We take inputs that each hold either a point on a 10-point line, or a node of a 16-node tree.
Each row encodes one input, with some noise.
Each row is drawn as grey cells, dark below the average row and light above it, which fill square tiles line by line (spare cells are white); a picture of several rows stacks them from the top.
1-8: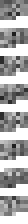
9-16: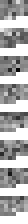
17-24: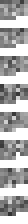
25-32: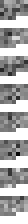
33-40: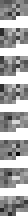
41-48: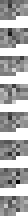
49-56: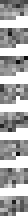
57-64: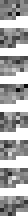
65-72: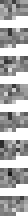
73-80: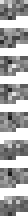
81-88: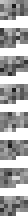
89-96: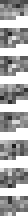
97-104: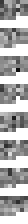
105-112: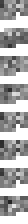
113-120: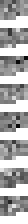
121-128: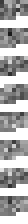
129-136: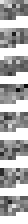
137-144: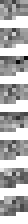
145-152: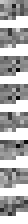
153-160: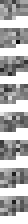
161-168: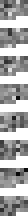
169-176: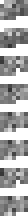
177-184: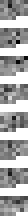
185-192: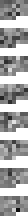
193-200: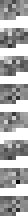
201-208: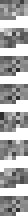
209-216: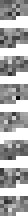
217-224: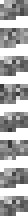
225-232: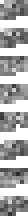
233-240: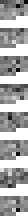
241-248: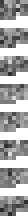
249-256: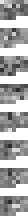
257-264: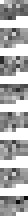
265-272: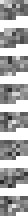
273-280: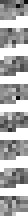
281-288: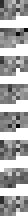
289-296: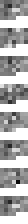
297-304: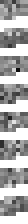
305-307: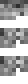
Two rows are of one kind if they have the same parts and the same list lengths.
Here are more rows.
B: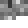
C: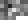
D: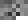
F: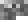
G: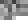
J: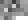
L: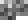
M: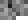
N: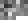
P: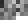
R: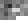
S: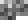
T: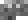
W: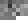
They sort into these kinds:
B, C, D, G, J, M, N, R, W
F, L, P, S, T

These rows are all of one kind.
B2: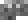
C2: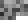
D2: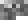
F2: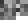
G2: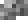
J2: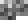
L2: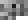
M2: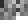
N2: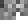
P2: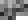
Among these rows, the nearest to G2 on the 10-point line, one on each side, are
D2 and L2.
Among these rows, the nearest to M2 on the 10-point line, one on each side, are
F2 and N2.
